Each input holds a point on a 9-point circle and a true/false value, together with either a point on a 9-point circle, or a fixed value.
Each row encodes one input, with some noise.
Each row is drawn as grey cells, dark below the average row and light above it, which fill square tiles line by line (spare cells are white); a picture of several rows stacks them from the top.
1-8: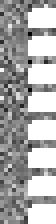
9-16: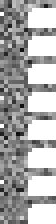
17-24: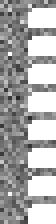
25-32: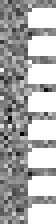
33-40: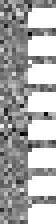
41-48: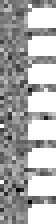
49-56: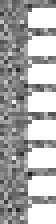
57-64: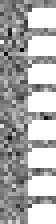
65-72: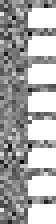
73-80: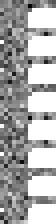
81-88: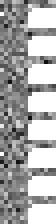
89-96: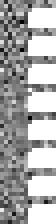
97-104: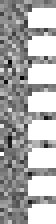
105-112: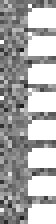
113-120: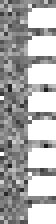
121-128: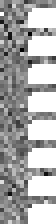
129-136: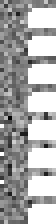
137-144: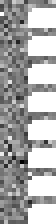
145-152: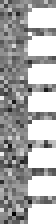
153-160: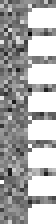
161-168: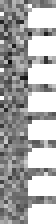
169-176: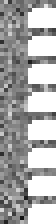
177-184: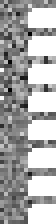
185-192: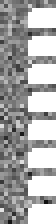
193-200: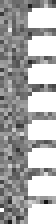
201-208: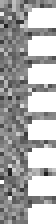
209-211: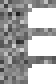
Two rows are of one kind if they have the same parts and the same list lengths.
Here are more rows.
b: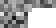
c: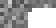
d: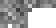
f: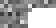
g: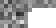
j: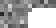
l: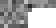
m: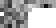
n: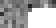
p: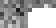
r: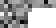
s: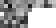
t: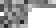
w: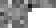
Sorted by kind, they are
b, c, d, n, p, r, t, w
f, g, j, l, m, s

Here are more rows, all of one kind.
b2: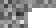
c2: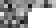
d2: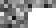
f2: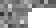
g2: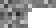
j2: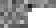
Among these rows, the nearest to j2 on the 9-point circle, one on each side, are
c2 and d2.
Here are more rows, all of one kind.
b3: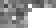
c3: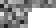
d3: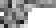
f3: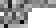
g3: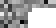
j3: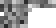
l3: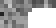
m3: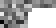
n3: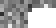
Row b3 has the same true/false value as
l3 and n3.
